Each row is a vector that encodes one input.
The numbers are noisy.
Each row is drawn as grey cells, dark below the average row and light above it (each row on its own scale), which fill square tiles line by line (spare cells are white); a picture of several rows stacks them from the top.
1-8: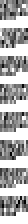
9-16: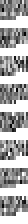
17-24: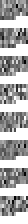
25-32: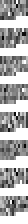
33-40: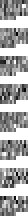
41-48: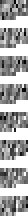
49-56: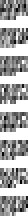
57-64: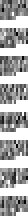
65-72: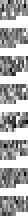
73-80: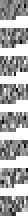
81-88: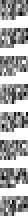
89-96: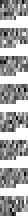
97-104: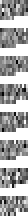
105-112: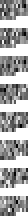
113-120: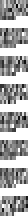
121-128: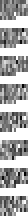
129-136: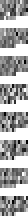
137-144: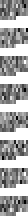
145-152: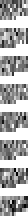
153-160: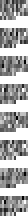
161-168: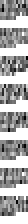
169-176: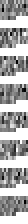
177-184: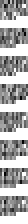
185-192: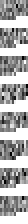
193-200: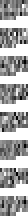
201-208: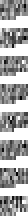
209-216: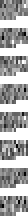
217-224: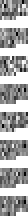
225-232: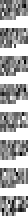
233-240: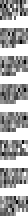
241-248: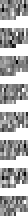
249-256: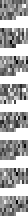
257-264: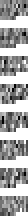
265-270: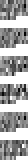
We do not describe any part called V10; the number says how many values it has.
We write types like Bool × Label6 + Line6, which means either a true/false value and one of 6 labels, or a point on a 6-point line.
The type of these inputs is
Bool × (Line7 + V10) + List2(Line5).
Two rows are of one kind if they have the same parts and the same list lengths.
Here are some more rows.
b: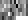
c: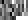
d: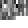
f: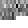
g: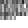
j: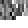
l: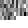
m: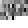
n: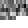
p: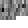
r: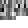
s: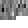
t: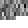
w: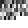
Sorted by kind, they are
b, d, f
c, j
g, t
l, n, p, r, s, w
m

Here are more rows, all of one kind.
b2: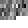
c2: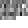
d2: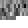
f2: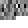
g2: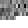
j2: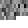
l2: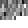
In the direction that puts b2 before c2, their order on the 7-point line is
l2, b2, d2, g2, f2, c2, j2.
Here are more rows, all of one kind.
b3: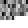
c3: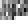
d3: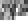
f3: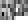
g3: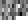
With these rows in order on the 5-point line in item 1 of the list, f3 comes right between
b3 and d3.
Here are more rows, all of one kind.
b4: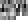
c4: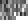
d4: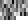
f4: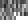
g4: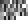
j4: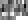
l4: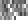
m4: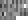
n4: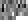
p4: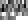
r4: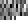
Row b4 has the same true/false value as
j4, n4 and p4.
